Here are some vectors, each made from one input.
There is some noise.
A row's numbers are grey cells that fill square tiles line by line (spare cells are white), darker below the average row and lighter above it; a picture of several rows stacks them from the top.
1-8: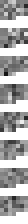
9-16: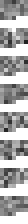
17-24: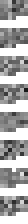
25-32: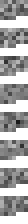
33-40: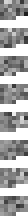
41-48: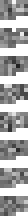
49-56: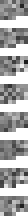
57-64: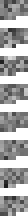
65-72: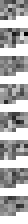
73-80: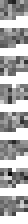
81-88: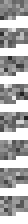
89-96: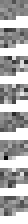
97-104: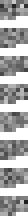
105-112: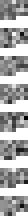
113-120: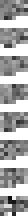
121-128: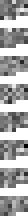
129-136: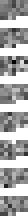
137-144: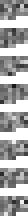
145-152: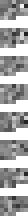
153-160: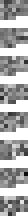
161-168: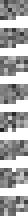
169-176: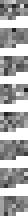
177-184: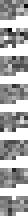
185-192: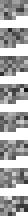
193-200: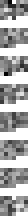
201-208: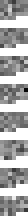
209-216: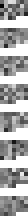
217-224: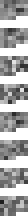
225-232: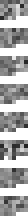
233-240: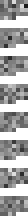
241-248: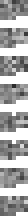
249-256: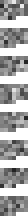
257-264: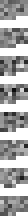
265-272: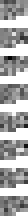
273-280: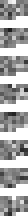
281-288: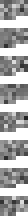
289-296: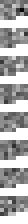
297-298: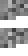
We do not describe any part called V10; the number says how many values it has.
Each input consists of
a list of up to two items, each a true/false value and a value of V10.
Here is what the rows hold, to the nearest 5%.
All of them are lists of up to two items, each a true/false value and a value of V10: a few are empty, 30% hold one and 65% two.
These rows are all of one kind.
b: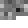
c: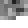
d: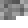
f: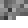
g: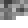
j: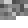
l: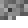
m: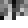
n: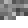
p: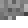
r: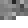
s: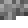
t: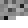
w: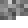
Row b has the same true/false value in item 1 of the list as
c, d and g.
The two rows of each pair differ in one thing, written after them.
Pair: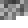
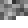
the true/false value in item 1 of the list
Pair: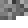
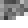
the true/false value in item 1 of the list
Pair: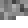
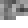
the true/false value in item 1 of the list
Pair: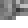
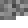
the value of V10 in item 2 of the list
